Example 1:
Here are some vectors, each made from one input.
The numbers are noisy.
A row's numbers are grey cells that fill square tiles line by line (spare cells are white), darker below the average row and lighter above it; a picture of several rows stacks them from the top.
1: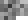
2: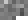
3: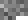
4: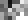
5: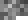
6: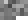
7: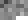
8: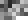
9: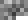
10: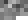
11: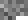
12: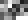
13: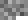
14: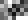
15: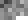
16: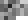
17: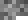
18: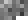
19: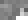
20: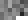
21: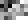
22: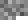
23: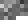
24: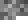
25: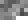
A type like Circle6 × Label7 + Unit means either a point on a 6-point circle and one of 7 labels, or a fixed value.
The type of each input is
Bool × Bool × Bool.
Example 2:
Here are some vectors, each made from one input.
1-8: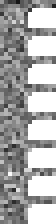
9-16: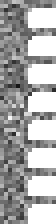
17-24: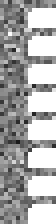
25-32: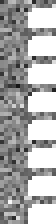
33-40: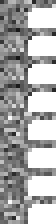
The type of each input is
Line6.
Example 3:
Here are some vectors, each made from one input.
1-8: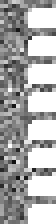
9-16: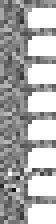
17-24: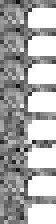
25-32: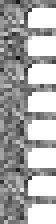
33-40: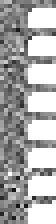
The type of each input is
Line6.
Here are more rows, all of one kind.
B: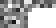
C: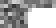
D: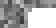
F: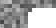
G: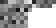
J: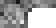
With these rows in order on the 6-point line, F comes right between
D and J.
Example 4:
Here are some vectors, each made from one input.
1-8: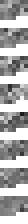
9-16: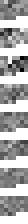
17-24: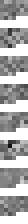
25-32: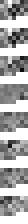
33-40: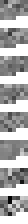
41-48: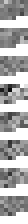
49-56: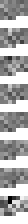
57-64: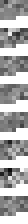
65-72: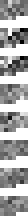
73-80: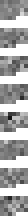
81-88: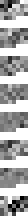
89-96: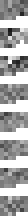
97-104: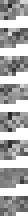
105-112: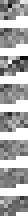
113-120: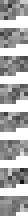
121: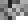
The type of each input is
Bool × Bool × Bool.
